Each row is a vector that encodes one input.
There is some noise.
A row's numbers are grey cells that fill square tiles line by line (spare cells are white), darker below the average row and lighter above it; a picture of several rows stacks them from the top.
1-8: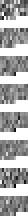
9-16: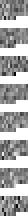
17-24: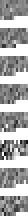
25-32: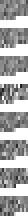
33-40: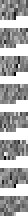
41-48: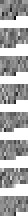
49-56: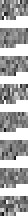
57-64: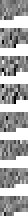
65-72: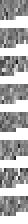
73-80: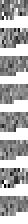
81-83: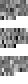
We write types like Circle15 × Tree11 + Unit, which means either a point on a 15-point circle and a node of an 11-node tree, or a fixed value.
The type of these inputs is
Bool × Circle5 × Label7.
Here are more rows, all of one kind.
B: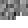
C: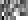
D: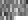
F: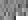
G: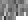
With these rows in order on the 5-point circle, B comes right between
D and F.
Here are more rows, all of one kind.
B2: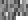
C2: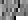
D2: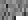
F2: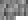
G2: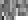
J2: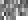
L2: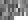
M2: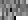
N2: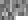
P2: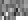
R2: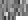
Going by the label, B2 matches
G2, L2, N2 and R2.
